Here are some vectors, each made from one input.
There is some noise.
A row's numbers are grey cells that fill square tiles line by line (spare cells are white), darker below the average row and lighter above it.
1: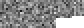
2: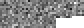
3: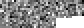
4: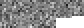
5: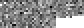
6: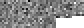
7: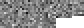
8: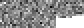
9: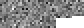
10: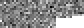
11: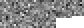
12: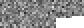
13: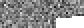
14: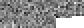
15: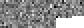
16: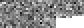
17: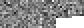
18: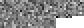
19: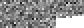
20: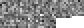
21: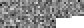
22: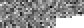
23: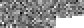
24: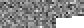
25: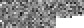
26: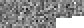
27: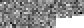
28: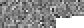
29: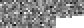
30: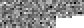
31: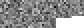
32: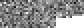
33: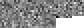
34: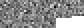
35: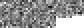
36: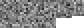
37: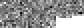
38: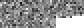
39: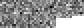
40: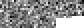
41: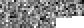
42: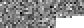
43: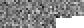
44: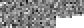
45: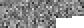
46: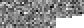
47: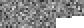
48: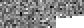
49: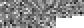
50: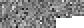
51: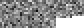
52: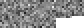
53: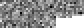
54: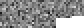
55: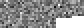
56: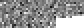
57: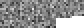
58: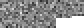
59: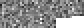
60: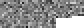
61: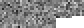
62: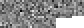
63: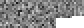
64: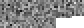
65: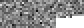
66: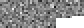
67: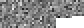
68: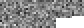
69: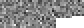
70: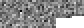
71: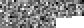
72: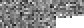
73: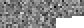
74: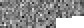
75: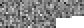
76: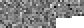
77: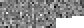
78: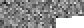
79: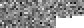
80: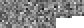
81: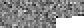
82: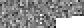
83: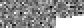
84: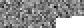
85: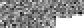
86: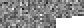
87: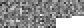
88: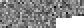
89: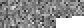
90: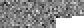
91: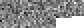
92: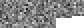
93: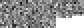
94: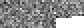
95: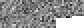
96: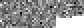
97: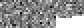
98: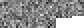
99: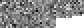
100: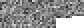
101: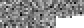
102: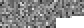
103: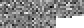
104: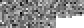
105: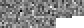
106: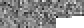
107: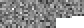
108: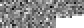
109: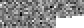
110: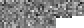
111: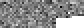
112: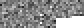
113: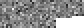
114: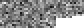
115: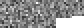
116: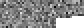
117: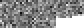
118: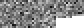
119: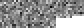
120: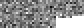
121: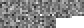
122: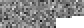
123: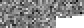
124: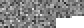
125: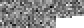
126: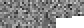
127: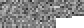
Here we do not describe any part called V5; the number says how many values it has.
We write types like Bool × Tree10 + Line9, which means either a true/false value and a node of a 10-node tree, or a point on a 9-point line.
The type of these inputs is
Bool × Bool × Bool × Label6 + Label4 × V5 + Unit.
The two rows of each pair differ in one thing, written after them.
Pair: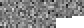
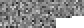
the label
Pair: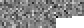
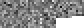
the label
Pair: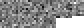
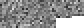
one of the three true/false values
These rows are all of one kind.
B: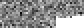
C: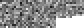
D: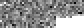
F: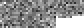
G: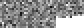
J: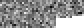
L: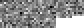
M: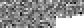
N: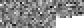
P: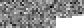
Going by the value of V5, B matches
D, F and M.
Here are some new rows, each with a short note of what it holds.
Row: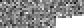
one of 4 labels and a value of V5
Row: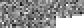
one of 4 labels and a value of V5
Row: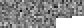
one of 6 labels and three true/false values
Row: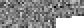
one of 6 labels and three true/false values
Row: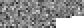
one of 6 labels and three true/false values
